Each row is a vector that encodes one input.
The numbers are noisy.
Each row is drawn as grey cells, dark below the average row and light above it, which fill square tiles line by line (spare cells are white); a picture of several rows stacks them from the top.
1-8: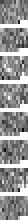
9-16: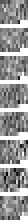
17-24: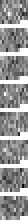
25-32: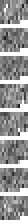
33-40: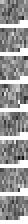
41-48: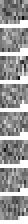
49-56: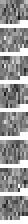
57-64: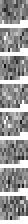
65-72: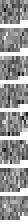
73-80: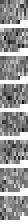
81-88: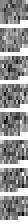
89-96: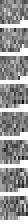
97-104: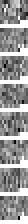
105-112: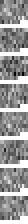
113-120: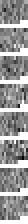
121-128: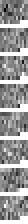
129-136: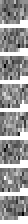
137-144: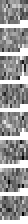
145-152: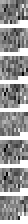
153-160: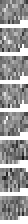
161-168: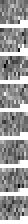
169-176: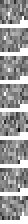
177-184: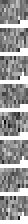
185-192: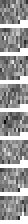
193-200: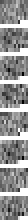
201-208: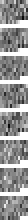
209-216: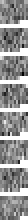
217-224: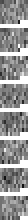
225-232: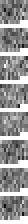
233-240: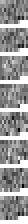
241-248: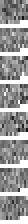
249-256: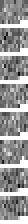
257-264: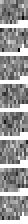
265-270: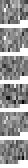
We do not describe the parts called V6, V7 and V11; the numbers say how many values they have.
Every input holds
a true/false value, together with either a value of V6, a value of V7 and a value of V11, or a list of up to two points on a 5-point line.
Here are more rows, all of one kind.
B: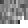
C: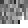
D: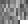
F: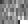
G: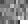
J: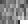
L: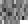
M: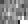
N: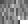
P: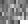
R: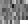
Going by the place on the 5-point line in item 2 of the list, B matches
C, D, F and P.
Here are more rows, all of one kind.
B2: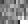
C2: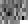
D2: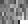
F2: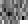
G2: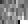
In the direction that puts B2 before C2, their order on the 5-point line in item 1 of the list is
B2, F2, G2, C2, D2.
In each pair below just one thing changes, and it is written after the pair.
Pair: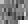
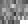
the true/false value
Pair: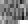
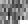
the value of V7
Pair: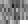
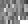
the true/false value
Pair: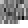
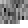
the value of V11
